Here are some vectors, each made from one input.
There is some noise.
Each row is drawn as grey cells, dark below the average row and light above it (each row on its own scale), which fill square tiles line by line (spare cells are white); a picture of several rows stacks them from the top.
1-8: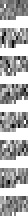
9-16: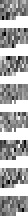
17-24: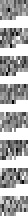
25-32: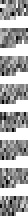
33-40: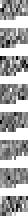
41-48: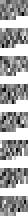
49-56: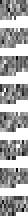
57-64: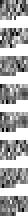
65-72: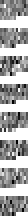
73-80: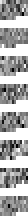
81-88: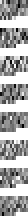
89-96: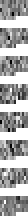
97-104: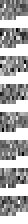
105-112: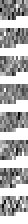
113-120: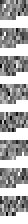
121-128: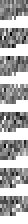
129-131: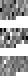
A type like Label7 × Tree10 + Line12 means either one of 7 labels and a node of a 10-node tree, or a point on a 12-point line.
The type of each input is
Bool × Bool × Bool × Bool × Label9 × Tree9 + Unit.
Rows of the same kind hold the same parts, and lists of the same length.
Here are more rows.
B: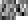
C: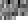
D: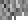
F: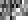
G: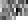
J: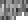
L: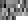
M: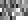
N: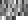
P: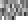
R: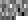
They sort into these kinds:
B, C, D, G, J, L, N, P, R
F, M

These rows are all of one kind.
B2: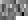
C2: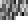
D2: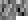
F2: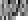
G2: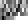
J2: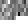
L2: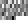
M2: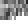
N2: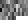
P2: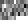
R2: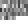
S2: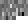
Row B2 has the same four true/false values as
C2, M2, R2 and S2.
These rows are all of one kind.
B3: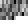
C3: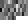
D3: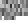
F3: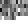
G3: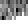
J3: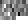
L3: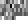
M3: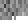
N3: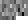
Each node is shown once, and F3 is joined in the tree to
D3.
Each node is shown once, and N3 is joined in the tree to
B3, D3, G3 and J3.
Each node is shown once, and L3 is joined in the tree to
J3.
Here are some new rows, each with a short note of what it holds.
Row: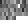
one of 9 labels, a node of a 9-node tree and four true/false values
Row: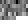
one of 9 labels, a node of a 9-node tree and four true/false values
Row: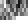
one of 9 labels, a node of a 9-node tree and four true/false values
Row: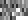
a fixed value
